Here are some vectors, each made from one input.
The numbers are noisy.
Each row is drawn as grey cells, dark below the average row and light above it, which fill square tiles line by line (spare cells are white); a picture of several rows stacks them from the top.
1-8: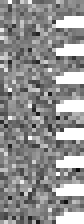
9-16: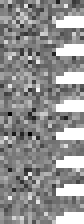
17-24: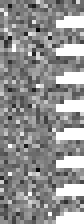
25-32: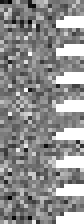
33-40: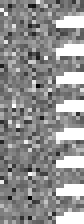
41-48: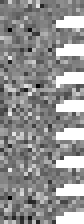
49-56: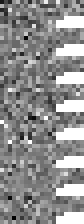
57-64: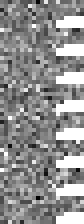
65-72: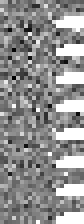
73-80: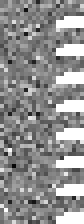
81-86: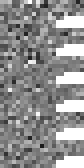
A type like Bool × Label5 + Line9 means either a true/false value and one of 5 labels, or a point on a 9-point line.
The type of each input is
(Bool × Circle5 + Unit) × Line5.
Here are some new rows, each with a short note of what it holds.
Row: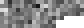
a point on a 5-point line
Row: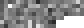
a point on a 5-point circle, a point on a 5-point line and a true/false value
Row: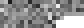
a point on a 5-point line
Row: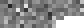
a point on a 5-point circle, a point on a 5-point line and a true/false value
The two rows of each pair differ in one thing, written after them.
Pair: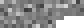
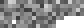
the true/false value
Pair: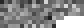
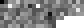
the true/false value
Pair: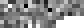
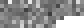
the place on the 5-point line
